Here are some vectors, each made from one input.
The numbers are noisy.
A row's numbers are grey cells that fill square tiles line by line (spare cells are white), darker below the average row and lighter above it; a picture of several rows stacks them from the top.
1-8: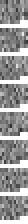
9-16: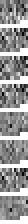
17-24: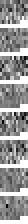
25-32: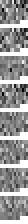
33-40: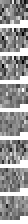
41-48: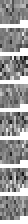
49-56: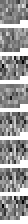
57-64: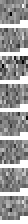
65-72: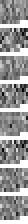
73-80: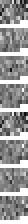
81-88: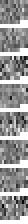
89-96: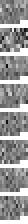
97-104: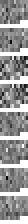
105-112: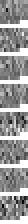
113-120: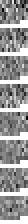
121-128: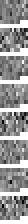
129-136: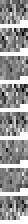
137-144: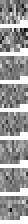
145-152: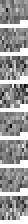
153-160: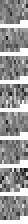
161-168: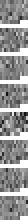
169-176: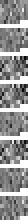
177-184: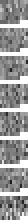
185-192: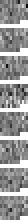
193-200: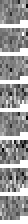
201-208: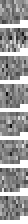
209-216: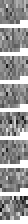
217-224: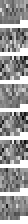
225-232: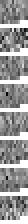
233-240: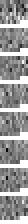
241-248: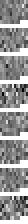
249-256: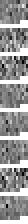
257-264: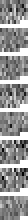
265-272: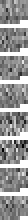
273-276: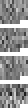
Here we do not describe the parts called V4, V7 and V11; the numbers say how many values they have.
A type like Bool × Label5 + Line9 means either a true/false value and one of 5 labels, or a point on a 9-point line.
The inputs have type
Bool × V4 + Line5 + Line6 × V7 × V11.
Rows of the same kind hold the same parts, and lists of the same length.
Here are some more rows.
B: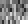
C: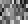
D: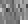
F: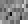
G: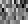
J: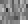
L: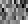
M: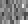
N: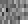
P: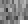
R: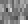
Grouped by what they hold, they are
B
C, G, L
D, F, J, M, N, P, R

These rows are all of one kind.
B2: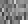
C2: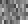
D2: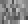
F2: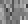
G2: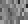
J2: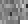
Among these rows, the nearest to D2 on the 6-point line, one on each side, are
B2 and F2.
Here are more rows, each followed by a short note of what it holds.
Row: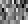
a true/false value and a value of V4
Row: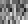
a point on a 5-point line
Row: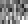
a point on a 5-point line
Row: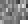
a point on a 6-point line, a value of V7 and a value of V11
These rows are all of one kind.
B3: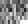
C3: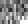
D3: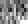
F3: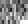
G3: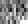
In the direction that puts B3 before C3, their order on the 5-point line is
D3, G3, B3, F3, C3.
